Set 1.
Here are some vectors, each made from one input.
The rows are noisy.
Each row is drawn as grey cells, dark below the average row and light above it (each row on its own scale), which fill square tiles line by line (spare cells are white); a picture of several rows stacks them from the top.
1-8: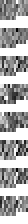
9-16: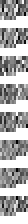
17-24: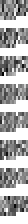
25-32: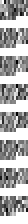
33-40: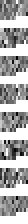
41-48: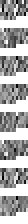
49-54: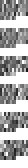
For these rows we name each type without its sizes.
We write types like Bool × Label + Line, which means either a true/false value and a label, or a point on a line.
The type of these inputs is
Line.
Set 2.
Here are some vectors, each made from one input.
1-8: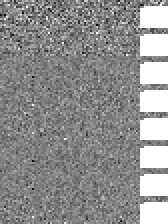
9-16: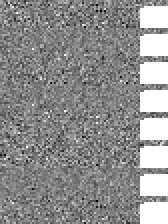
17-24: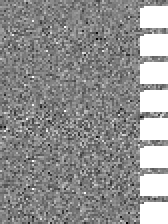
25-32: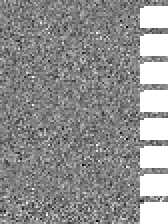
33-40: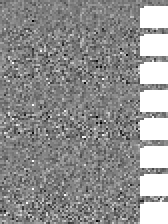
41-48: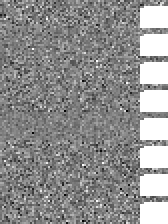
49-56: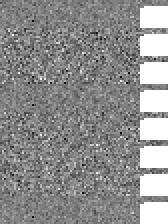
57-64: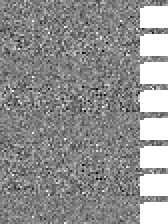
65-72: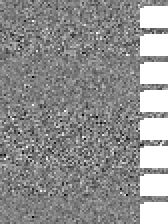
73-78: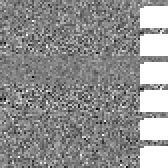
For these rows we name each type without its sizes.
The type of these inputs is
Circle + Unit.
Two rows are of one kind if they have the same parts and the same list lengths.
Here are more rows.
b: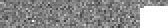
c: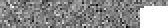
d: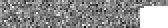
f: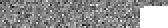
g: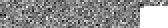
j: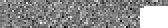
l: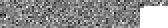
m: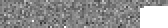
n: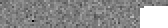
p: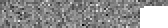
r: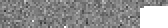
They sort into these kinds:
b, c, d, f, j, m, n, p, r
g, l

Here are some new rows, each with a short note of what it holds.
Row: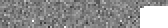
a point on a circle
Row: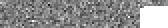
a point on a circle
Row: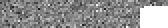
a point on a circle
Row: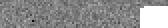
a point on a circle
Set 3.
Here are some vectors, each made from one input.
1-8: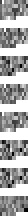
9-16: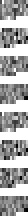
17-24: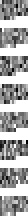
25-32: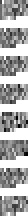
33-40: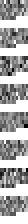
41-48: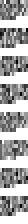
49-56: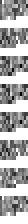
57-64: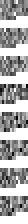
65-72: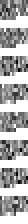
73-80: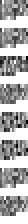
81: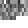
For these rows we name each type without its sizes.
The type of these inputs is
Label.
